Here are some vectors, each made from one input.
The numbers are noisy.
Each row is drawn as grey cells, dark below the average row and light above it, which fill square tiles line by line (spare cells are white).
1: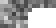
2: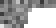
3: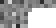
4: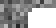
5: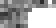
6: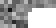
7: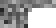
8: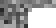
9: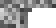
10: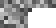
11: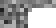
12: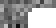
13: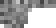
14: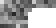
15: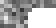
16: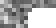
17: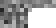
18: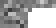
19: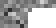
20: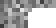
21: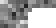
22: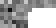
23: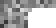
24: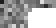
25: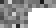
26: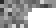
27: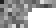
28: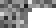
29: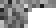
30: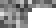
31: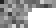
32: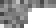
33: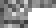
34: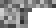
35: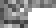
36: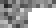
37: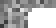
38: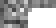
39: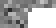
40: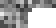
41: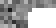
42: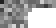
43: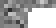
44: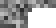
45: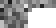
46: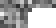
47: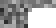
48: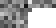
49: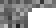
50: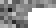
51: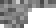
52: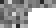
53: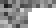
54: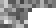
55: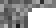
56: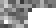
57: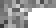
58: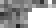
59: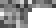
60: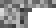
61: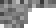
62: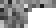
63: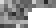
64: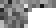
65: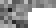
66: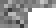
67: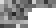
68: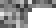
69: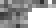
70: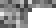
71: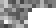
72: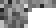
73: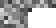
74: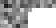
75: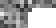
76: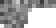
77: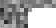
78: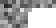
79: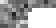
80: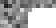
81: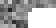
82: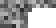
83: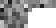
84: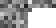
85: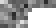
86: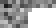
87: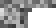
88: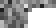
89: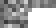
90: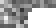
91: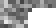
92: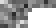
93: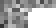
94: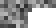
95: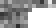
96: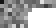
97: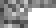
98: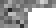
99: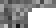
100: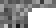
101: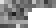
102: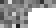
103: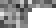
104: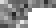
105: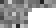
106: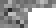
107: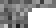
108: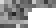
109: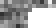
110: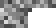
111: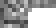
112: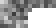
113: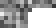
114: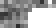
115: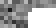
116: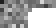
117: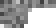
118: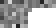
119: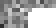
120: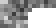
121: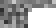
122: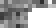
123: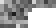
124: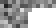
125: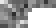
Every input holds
either one of 12 labels, or a point on a 5-point line and a true/false value.
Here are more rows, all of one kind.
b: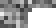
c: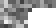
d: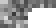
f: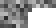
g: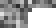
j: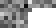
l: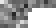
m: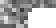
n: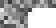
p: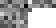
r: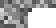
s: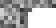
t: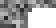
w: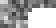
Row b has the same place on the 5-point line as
d, g and w.
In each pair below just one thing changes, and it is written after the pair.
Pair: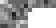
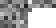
the true/false value
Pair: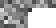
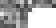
the place on the 5-point line
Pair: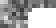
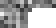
the true/false value
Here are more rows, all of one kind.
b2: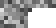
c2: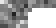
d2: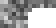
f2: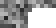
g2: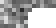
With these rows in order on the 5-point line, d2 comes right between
c2 and g2.
